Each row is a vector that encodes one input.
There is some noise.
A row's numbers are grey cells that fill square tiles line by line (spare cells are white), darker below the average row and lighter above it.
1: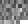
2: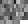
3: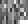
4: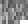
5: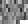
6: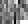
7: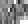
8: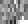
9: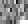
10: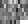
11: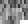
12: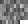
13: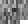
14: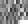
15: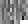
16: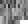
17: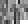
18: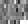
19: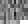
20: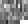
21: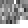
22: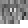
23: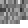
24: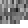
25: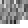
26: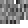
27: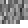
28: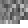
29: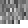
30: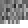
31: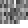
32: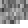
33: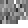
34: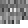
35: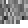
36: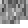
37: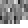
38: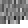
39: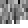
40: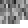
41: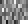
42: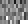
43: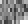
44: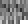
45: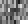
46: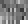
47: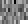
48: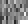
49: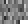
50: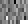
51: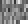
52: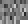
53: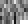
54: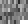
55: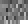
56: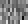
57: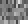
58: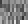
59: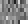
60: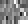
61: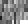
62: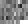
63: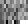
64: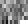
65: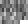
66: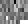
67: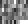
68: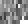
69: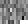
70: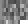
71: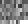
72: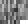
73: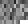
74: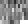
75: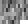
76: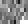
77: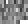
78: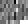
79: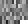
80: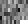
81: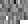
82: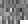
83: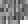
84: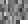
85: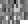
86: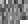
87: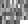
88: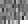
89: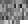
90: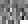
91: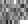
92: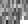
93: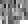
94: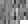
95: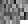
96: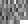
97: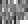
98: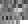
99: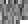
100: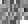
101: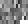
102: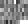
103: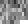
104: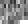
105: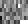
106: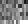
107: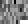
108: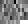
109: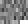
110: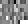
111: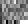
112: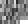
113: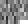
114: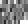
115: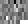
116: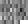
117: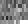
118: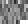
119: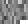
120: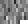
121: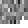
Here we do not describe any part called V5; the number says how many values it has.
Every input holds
one of 7 labels, together with either a point on a 6-point circle and a value of V5, or a point on a 7-point line.
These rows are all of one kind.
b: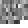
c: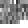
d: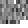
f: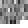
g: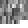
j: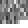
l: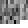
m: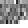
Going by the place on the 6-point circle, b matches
d and f.
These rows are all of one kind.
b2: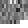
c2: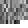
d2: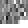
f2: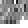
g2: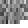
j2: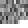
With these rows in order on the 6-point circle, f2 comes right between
g2 and j2.
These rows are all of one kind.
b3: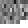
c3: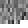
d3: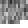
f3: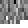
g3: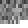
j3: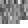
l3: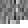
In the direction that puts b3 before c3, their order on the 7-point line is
f3, l3, g3, b3, j3, c3, d3.
